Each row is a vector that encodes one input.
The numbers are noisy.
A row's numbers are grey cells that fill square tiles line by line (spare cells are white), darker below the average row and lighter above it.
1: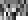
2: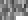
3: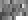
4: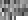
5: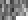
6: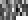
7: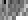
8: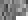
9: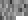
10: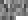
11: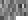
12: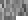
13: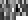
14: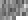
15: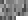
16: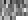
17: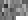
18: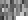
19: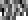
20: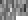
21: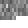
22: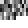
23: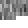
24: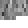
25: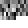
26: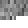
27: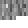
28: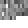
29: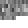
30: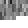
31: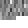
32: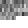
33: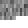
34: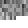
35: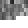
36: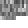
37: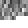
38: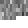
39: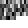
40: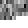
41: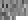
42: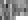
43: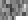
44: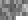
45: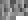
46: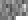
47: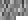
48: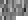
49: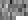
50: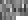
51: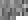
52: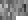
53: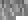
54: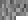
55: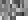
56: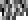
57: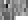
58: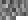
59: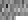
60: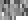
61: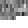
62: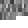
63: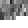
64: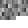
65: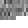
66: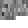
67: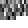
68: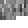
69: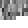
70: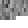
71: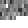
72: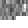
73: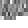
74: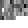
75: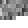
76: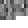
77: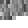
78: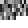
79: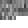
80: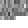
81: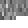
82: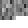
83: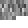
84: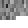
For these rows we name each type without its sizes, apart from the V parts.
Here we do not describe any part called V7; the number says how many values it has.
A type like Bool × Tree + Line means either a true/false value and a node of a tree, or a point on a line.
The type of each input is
Bool × Bool × Bool × Bool × V7 + Label.
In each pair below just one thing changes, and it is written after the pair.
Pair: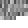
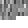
one of the four true/false values
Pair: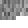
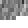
one of the four true/false values
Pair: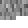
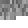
the value of V7
